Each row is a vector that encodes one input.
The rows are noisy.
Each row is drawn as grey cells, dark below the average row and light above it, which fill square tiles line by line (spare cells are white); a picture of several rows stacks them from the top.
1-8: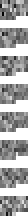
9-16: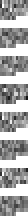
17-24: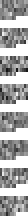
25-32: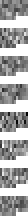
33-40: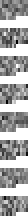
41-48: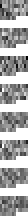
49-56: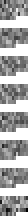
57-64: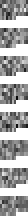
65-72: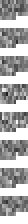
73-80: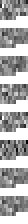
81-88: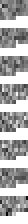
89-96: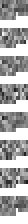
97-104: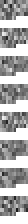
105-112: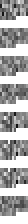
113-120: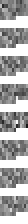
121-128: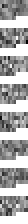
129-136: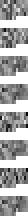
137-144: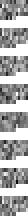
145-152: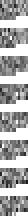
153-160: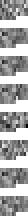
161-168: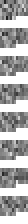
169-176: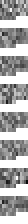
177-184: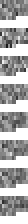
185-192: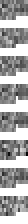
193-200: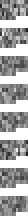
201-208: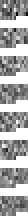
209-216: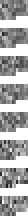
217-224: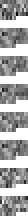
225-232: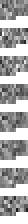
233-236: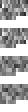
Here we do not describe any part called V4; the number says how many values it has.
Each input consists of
either four true/false values and a value of V4, or a list of up to three points on an 8-point line.
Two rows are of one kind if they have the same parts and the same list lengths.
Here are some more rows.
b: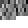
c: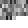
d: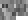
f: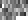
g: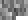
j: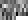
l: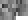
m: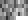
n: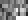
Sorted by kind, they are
b
c, m
d, g, l
f
j, n

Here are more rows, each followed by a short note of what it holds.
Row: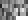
a list of two items
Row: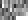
a list of one item
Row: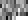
a list of three items
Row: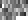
a list of one item
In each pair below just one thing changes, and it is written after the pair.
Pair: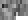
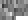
the value of V4
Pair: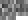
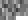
the value of V4
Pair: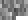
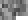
the value of V4
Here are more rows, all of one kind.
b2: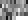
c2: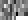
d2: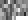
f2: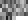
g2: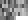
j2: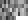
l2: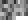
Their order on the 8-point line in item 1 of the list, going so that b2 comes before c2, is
b2, f2, d2, c2, l2, j2, g2.
